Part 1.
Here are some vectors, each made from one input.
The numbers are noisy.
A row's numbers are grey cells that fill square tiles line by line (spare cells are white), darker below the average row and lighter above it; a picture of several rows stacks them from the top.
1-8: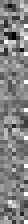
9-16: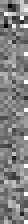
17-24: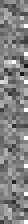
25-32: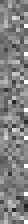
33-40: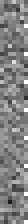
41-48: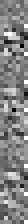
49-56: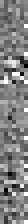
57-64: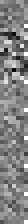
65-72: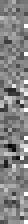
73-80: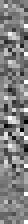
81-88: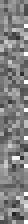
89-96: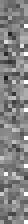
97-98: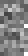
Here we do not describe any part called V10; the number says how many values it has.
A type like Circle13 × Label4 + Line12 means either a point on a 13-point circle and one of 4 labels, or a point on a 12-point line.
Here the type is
Bool × V10 + Tree9.
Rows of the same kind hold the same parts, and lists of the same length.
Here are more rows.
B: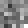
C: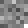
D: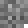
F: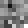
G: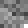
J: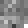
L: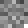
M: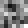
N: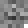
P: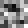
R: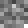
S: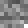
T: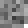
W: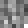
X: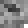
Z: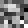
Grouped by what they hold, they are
B, D, F, M, N, R, S, T, Z
C, G, J, L, P, W, X

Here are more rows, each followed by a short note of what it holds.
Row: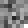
a true/false value and a value of V10
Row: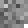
a true/false value and a value of V10
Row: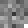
a node of a 9-node tree
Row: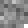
a node of a 9-node tree
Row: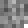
a node of a 9-node tree
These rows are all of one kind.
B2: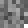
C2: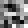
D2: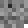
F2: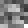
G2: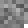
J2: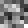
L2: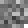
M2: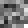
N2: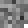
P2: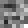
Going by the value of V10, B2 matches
F2, J2, M2 and P2.
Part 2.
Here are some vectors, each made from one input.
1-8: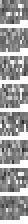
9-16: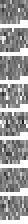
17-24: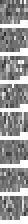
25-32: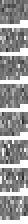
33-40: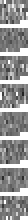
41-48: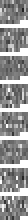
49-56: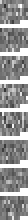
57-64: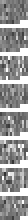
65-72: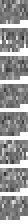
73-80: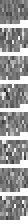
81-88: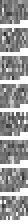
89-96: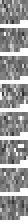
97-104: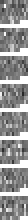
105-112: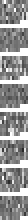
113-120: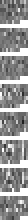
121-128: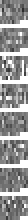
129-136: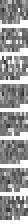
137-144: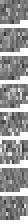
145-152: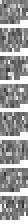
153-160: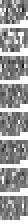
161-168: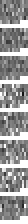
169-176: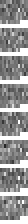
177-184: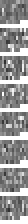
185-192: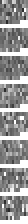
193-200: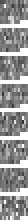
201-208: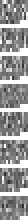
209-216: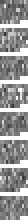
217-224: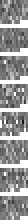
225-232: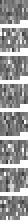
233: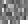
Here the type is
Bool × Tree10 + Line10.
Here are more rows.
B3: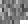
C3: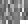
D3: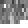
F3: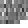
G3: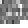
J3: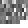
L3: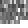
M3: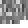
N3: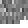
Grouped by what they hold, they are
B3, F3, G3, J3, M3, N3
C3, D3, L3

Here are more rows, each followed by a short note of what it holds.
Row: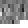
a node of a 10-node tree and a true/false value
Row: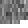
a point on a 10-point line
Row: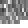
a point on a 10-point line
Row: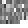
a node of a 10-node tree and a true/false value
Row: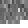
a point on a 10-point line
